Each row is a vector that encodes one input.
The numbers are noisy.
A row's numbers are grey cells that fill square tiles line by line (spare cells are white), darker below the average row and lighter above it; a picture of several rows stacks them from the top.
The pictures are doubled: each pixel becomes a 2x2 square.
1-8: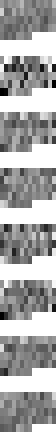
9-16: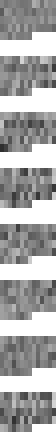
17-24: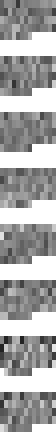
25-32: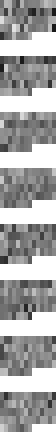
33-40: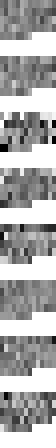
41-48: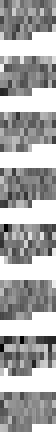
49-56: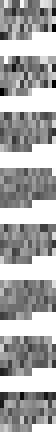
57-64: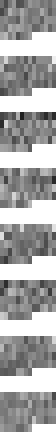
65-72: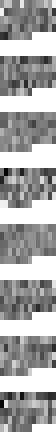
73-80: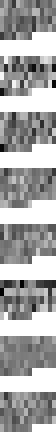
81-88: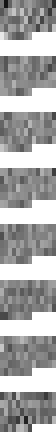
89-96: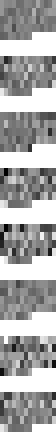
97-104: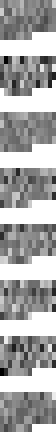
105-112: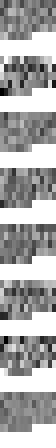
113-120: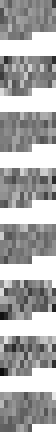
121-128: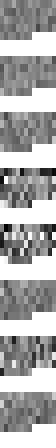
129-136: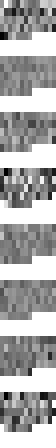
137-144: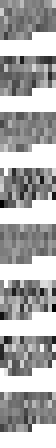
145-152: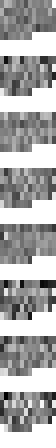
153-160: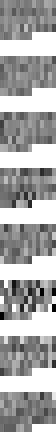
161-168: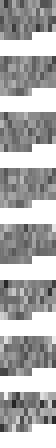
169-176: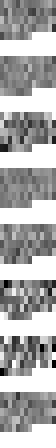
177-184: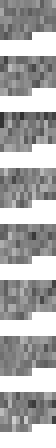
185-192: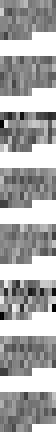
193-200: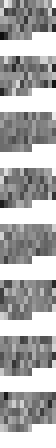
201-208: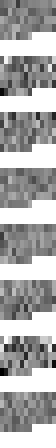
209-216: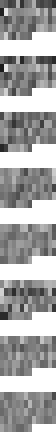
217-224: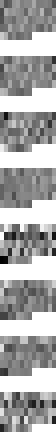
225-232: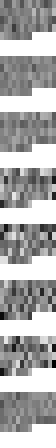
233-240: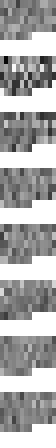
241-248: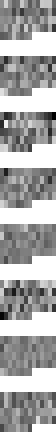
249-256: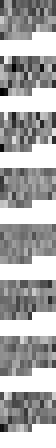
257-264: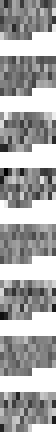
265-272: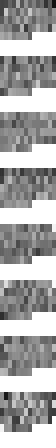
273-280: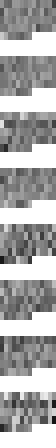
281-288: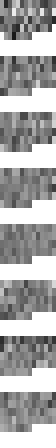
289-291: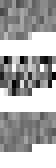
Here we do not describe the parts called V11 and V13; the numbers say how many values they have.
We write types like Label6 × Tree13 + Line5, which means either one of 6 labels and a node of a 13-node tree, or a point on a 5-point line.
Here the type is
((Bool × Bool × Bool × Bool + Unit) × V11 + Line4) × V13.
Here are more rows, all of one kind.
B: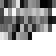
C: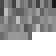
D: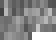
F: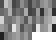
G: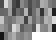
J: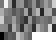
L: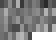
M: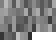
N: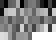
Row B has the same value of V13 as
J and M.
